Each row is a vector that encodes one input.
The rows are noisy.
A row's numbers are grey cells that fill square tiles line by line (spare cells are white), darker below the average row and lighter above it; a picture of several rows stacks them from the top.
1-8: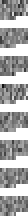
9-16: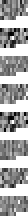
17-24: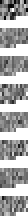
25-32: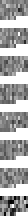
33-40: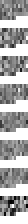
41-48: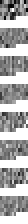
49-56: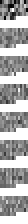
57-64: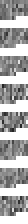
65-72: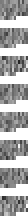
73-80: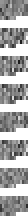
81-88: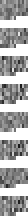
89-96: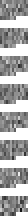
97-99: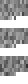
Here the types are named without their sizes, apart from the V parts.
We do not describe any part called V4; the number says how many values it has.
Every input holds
a list of items, each either a point on a line, or a true/false value and a value of V4.
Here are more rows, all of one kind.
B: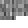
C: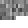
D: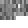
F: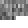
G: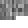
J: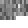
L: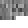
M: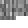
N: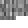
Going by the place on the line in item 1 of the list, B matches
M and N.
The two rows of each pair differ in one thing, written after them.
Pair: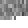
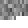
the value of V4 in item 1 of the list
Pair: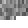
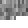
the value of V4 in item 2 of the list
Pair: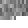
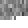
the value of V4 in item 2 of the list
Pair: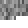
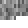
the value of V4 in item 1 of the list
